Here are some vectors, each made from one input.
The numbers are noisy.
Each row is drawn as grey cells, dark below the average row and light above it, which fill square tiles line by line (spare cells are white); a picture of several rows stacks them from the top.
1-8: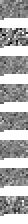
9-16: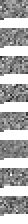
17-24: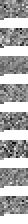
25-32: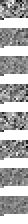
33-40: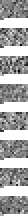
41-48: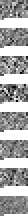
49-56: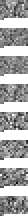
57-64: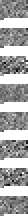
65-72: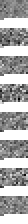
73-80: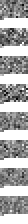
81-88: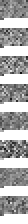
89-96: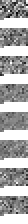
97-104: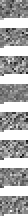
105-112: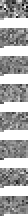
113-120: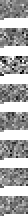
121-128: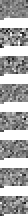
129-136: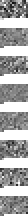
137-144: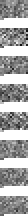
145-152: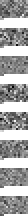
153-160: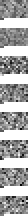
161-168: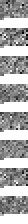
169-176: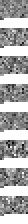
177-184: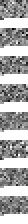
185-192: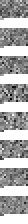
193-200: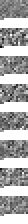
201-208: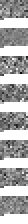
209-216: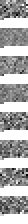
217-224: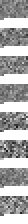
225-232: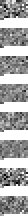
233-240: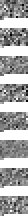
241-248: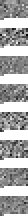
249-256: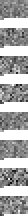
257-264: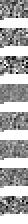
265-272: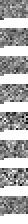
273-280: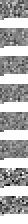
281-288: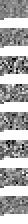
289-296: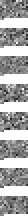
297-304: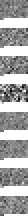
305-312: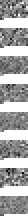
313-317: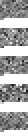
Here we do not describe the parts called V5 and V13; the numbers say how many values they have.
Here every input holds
either a point on a 7-point line and a value of V13, or a true/false value and a value of V5.
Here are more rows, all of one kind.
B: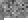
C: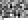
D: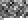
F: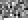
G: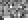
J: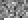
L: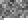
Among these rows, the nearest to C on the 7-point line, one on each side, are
F and J.
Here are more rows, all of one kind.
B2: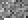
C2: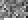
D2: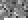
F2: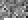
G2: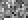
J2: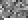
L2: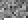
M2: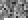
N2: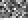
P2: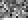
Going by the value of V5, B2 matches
C2, F2, G2 and P2.
